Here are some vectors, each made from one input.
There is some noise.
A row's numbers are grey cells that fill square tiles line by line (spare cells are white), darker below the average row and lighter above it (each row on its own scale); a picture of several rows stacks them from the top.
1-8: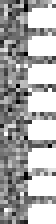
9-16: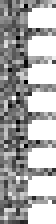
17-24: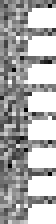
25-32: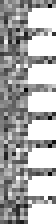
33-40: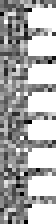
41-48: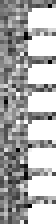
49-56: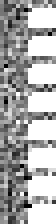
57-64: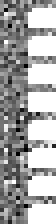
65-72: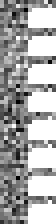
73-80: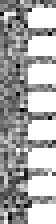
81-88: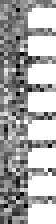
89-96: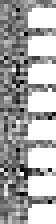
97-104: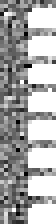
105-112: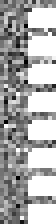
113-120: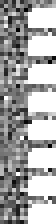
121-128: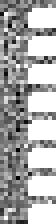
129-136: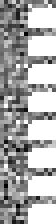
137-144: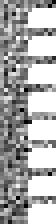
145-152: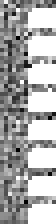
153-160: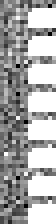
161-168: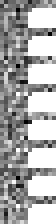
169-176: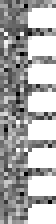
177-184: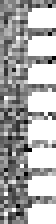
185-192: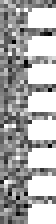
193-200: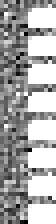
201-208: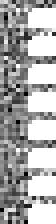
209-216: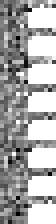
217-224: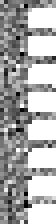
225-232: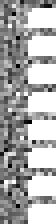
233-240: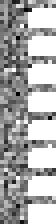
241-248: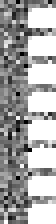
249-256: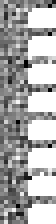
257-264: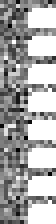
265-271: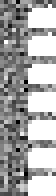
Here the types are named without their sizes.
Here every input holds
either a point on a circle, or a fixed value, or a label and four true/false values.
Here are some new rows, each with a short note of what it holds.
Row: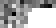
a fixed value
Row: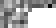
a point on a circle
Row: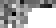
a fixed value
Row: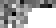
a fixed value
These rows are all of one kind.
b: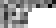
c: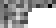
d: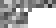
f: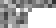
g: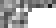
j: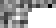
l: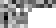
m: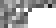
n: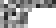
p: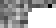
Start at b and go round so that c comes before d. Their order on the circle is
b, c, p, j, g, m, d, f, l, n.
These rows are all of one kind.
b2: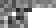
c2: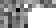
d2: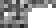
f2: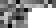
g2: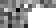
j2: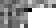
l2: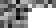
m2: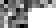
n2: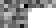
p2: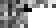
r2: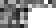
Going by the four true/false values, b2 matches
c2, g2 and j2.
